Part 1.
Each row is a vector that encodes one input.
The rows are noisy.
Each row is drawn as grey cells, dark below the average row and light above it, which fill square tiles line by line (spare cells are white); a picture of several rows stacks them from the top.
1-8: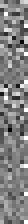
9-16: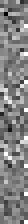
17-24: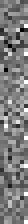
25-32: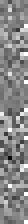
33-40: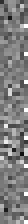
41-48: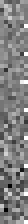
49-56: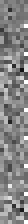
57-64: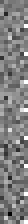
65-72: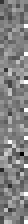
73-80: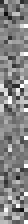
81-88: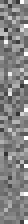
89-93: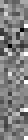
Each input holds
either a point on a 14-point circle, or a fixed value.
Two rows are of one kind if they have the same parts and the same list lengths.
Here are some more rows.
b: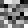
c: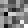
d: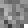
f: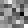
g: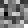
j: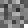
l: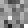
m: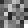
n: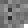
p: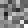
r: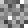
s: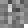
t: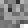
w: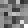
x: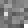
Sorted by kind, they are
b, f
c, d, g, j, l, m, n, p, r, s, t, w, x

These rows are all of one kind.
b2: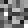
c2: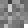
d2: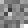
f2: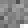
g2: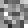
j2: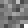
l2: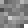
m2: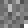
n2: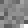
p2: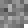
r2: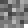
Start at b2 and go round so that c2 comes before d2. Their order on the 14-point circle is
b2, j2, g2, m2, c2, p2, l2, r2, n2, f2, d2.
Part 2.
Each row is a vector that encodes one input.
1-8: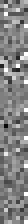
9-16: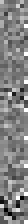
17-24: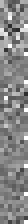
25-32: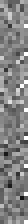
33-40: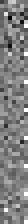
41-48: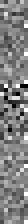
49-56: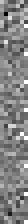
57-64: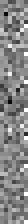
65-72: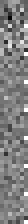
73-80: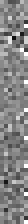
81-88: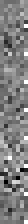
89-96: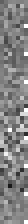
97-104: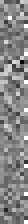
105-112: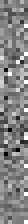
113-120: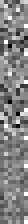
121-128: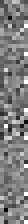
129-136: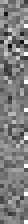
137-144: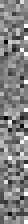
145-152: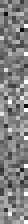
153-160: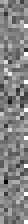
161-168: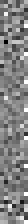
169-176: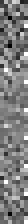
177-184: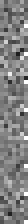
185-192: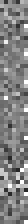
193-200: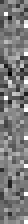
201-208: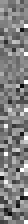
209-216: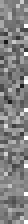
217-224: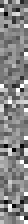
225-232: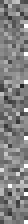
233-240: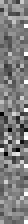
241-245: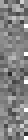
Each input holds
either a point on a 9-point circle, or a fixed value.
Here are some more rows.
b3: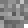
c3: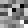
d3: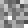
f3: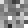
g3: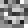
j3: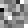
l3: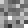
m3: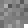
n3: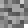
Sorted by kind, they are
b3, d3, f3, g3, j3, l3, m3, n3
c3

